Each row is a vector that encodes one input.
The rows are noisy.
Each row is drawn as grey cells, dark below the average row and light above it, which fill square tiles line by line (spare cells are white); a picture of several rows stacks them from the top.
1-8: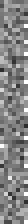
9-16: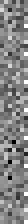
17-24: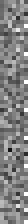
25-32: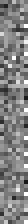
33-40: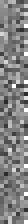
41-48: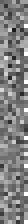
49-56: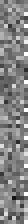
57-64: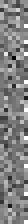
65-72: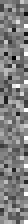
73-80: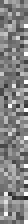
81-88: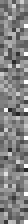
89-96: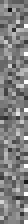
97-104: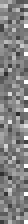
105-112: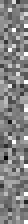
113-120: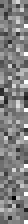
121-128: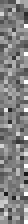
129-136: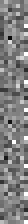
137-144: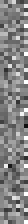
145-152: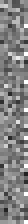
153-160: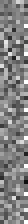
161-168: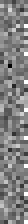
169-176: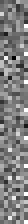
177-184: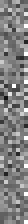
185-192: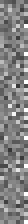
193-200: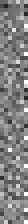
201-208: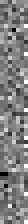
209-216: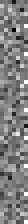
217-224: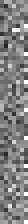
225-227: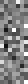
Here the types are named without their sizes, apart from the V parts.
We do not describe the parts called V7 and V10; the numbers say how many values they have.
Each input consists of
a value of V10, together with either a label and a value of V7, or a point on a line and a true/false value.
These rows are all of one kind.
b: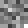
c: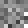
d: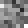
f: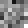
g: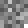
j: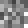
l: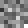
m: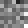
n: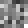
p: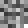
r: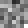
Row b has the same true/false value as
d and p.
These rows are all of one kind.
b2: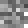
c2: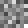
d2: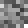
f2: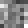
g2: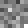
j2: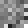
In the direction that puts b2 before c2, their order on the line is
d2, b2, f2, c2, g2, j2.
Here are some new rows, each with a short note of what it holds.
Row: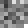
a label, a value of V7 and a value of V10
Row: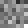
a point on a line, a true/false value and a value of V10
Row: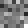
a label, a value of V7 and a value of V10
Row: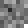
a label, a value of V7 and a value of V10
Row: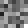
a label, a value of V7 and a value of V10
